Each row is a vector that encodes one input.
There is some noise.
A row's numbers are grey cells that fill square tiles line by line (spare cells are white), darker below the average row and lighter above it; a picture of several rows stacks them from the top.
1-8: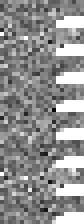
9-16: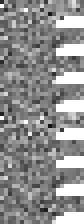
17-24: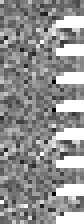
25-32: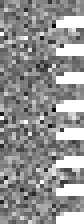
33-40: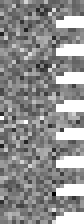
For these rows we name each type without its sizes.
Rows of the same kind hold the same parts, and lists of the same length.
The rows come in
3 kinds.
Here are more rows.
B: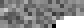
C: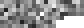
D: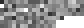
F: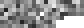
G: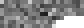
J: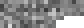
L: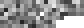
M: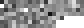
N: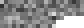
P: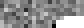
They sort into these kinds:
B, G, J, N, P
C, F, L
D, M

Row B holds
three true/false values.
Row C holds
a fixed value.
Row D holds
a point on each of two lines.
